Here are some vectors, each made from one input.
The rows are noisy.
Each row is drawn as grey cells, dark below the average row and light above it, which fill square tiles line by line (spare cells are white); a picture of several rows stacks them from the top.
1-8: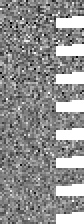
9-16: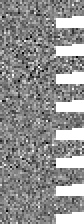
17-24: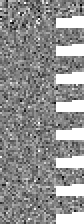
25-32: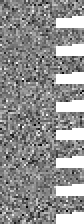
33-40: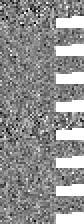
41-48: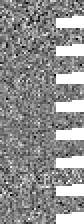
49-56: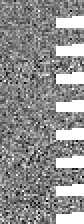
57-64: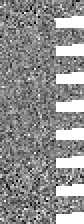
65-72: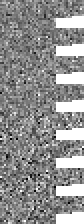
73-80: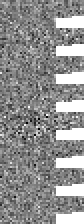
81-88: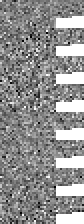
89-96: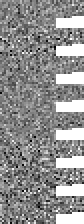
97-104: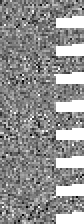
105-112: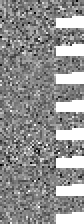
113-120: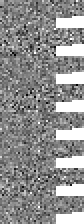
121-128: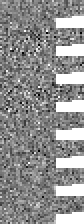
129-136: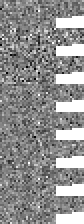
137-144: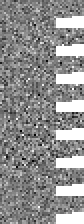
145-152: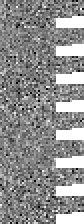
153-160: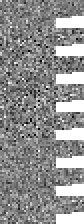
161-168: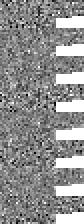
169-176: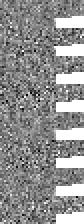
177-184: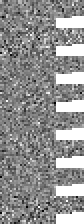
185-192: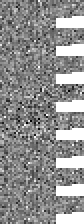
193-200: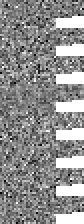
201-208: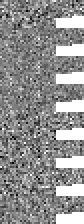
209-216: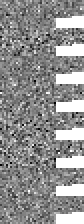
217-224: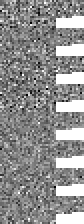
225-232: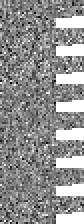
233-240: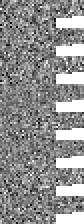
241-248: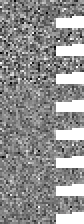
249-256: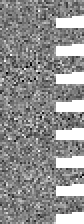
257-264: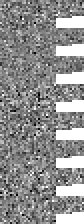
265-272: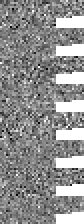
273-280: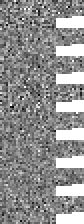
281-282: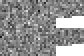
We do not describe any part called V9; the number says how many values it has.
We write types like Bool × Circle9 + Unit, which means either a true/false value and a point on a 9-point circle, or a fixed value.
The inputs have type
(Bool × Circle10 + Tree13) × (Line3 × Line4 + V9).
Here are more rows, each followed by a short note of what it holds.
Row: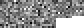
a node of a 13-node tree and a value of V9
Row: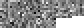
a node of a 13-node tree and a value of V9
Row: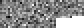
a point on a 3-point line, a point on a 4-point line and a node of a 13-node tree
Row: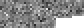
a point on a 10-point circle, a point on a 3-point line, a point on a 4-point line and a true/false value
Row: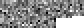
a node of a 13-node tree and a value of V9
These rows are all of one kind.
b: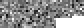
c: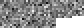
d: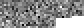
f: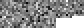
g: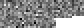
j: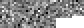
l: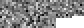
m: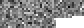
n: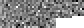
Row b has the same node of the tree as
f, j and l.
